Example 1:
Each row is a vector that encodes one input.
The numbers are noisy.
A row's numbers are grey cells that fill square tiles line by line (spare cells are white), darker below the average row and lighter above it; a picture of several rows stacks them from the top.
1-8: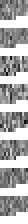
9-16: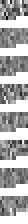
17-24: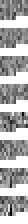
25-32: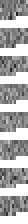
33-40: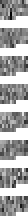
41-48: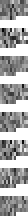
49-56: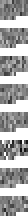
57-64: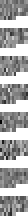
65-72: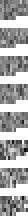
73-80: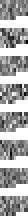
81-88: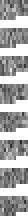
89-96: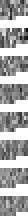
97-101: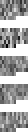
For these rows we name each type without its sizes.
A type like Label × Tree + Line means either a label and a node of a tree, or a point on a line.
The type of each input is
Label × Label × Line.
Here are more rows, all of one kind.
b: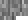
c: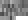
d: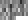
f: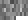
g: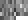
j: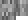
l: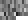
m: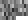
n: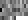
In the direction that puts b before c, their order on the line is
l, f, g, b, d, j, m, c, n.
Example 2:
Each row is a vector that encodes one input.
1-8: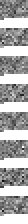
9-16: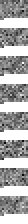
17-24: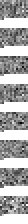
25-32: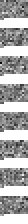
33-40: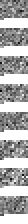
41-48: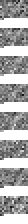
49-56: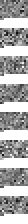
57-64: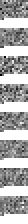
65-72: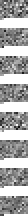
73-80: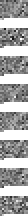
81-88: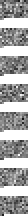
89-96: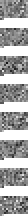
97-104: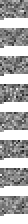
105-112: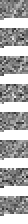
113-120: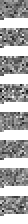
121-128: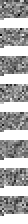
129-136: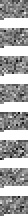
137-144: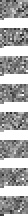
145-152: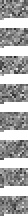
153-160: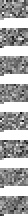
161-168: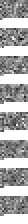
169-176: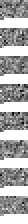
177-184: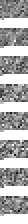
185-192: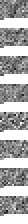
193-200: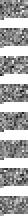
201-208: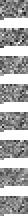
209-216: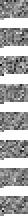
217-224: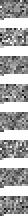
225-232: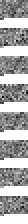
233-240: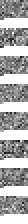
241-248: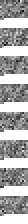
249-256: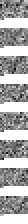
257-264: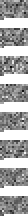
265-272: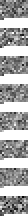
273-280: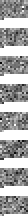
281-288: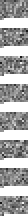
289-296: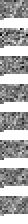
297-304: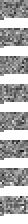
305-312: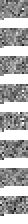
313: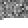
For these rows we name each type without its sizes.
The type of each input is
Bool × List(Line).
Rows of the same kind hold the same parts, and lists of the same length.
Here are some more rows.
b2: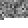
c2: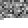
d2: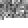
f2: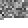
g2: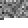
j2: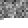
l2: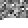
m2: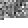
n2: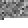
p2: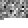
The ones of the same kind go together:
b2, c2, d2
f2, g2, j2, m2, n2
l2, p2

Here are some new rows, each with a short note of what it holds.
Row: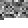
a true/false value, together with a list of one item
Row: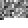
a true/false value, together with the empty list
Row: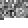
a true/false value, together with the empty list
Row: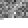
a true/false value, together with a list of two items
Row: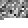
a true/false value, together with the empty list
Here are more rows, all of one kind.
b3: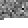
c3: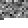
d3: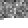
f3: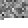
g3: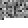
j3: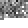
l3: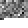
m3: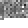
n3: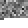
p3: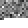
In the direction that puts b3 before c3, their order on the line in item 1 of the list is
j3, n3, d3, b3, m3, g3, p3, f3, l3, c3.
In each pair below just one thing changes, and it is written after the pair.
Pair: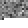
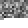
the true/false value
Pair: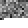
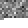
the true/false value
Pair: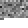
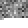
the true/false value
